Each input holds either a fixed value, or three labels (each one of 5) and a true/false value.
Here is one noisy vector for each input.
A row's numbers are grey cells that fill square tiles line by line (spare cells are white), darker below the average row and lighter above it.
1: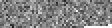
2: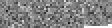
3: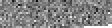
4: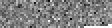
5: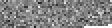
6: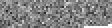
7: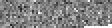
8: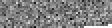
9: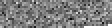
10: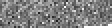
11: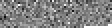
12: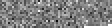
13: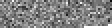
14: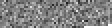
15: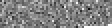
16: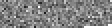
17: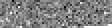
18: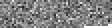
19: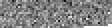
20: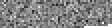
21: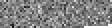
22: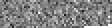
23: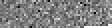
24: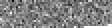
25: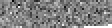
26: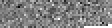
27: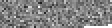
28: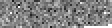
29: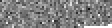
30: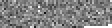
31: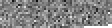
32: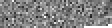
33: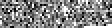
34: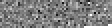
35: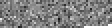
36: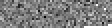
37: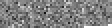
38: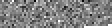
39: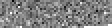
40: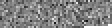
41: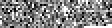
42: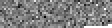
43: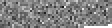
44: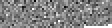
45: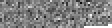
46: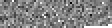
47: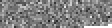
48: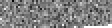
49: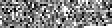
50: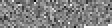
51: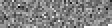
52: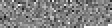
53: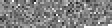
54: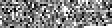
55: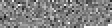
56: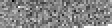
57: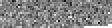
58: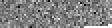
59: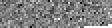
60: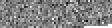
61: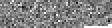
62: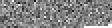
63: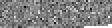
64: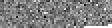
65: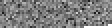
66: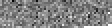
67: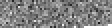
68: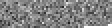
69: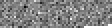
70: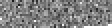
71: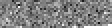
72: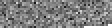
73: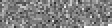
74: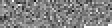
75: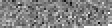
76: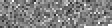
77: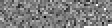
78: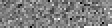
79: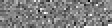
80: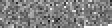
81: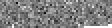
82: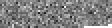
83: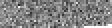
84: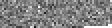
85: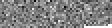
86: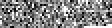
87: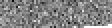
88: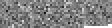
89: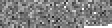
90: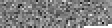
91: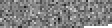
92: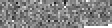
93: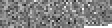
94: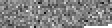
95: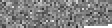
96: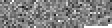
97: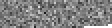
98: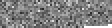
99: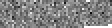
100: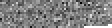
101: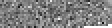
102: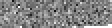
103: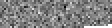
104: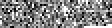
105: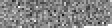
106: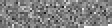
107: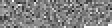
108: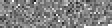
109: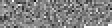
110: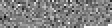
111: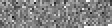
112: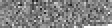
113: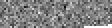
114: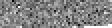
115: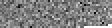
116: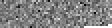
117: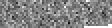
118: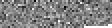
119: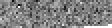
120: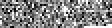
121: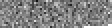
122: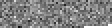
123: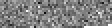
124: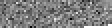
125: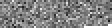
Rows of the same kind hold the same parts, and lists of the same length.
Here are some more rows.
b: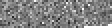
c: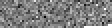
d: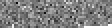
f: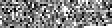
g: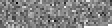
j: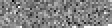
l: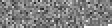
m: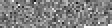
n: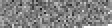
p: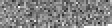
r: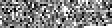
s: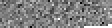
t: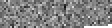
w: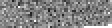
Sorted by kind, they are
b, c, d, g, j, l, m, n, p, s, t, w
f, r

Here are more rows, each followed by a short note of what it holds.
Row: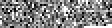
a fixed value
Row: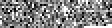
a fixed value
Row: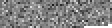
three labels (each one of 5) and a true/false value
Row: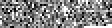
a fixed value
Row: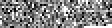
a fixed value
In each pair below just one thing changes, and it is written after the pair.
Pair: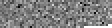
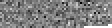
one of the three labels
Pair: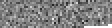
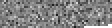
the true/false value
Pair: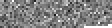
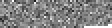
one of the three labels
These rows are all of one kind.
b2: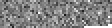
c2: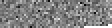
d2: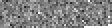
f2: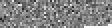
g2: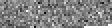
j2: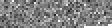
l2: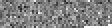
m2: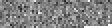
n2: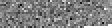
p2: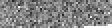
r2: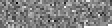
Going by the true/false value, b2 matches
g2 and j2.
